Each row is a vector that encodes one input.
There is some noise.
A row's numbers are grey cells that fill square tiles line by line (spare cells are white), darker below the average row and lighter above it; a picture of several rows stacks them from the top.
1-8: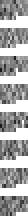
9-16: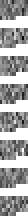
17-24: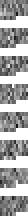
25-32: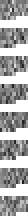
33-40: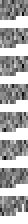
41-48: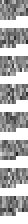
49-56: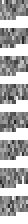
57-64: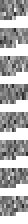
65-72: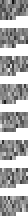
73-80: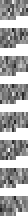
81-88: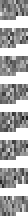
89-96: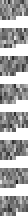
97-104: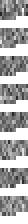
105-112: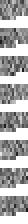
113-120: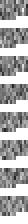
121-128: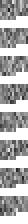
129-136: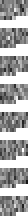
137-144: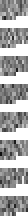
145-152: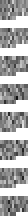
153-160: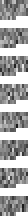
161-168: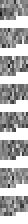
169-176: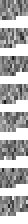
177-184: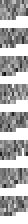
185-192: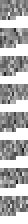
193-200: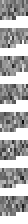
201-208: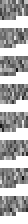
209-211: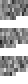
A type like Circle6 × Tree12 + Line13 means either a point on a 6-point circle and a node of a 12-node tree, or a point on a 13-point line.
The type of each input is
Bool × Bool × Bool × Bool.
